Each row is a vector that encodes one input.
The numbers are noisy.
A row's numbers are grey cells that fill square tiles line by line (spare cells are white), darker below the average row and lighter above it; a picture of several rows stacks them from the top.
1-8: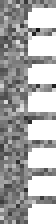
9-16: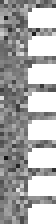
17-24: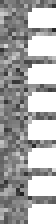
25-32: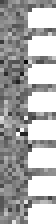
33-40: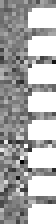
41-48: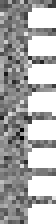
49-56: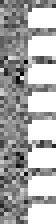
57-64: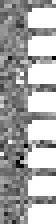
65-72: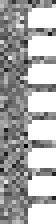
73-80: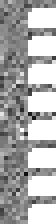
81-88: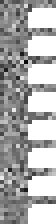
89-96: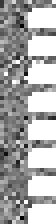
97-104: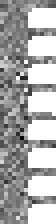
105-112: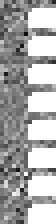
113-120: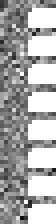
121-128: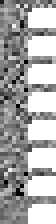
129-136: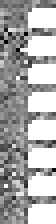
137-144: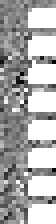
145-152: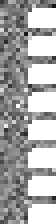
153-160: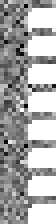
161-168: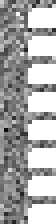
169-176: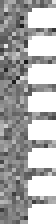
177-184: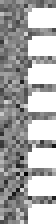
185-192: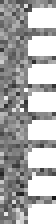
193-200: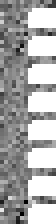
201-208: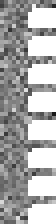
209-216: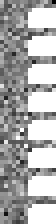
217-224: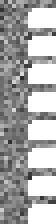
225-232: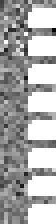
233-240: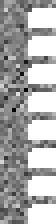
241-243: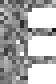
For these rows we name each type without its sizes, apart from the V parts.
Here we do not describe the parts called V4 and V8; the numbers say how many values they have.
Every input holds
a value of V4 and a value of V8, together with either a point on a circle and a true/false value, or a fixed value.
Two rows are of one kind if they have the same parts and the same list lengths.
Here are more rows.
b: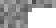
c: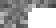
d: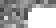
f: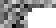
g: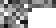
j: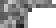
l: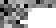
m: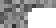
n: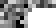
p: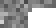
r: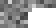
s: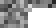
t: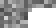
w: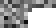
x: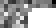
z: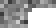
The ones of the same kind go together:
b, d, f, j, l, m, t, z
c, g, n, p, r, s, w, x

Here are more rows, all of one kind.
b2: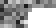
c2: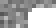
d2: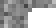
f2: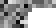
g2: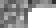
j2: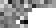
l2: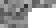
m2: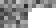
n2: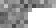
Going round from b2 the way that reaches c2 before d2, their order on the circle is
b2, g2, f2, l2, c2, d2, n2, j2, m2.
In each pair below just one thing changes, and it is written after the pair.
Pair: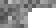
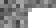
the value of V8
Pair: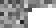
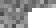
the value of V4
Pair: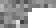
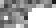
the true/false value
